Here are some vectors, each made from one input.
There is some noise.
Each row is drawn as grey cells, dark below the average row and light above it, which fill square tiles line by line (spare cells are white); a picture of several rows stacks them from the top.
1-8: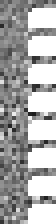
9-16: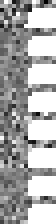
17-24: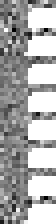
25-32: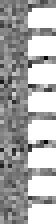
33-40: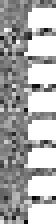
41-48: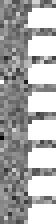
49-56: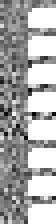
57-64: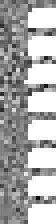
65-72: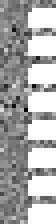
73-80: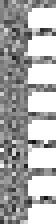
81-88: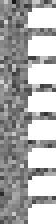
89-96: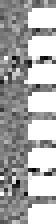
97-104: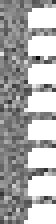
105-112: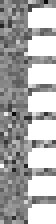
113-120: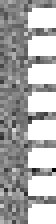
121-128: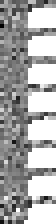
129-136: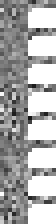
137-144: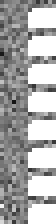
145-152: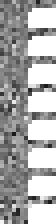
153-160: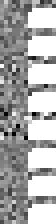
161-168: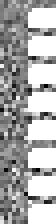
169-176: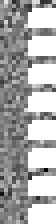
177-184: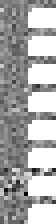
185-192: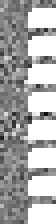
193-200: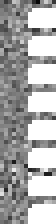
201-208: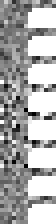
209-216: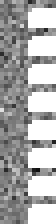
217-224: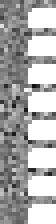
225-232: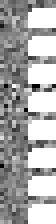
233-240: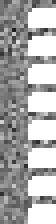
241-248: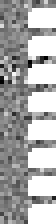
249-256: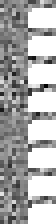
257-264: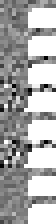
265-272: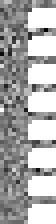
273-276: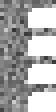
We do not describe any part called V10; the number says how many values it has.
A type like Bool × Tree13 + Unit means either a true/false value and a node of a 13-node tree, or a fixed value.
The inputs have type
(Tree11 + Unit) × V10 + Tree13.
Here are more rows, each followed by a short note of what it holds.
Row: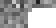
a node of an 11-node tree and a value of V10
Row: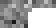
a value of V10
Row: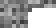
a value of V10
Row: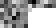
a node of a 13-node tree
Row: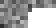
a node of an 11-node tree and a value of V10
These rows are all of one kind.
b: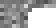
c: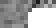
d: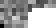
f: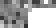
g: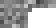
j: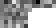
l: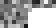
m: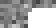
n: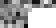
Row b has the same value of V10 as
l and m.
